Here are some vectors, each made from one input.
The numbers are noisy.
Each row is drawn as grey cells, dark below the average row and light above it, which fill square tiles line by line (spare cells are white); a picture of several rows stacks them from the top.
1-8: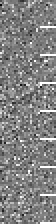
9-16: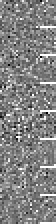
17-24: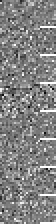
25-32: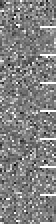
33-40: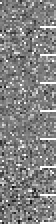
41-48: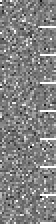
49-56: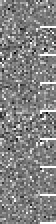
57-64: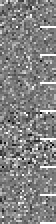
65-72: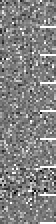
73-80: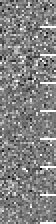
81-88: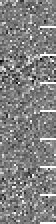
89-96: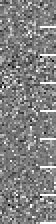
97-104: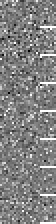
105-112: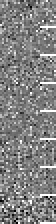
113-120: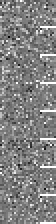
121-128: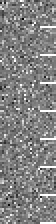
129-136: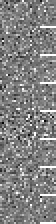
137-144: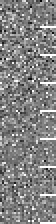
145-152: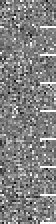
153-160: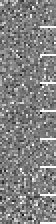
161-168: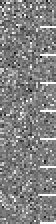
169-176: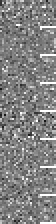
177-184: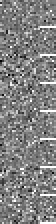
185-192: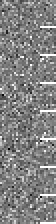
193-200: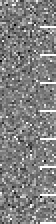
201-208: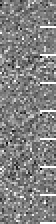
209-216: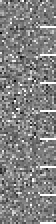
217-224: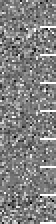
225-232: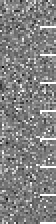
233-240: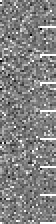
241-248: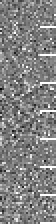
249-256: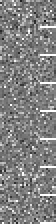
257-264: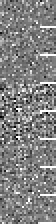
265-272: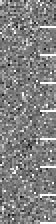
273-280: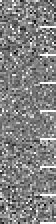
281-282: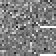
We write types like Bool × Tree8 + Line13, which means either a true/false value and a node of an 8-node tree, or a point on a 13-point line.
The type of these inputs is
Bool × Label6 × Label7 + Line8 × (Tree9 + Unit).
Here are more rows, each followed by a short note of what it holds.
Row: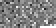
a point on an 8-point line and a node of a 9-node tree
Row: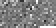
a point on an 8-point line
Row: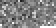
a point on an 8-point line and a node of a 9-node tree
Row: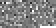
one of 6 labels, one of 7 labels and a true/false value
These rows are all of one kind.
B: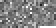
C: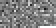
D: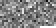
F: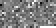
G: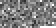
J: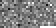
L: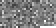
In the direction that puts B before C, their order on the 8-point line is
B, C, D, F, J, L, G.
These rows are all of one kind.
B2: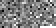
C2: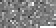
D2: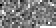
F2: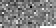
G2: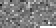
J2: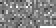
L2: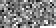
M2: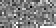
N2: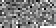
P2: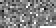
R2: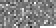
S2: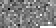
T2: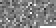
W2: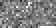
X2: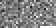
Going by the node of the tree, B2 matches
F2, L2, N2 and X2.
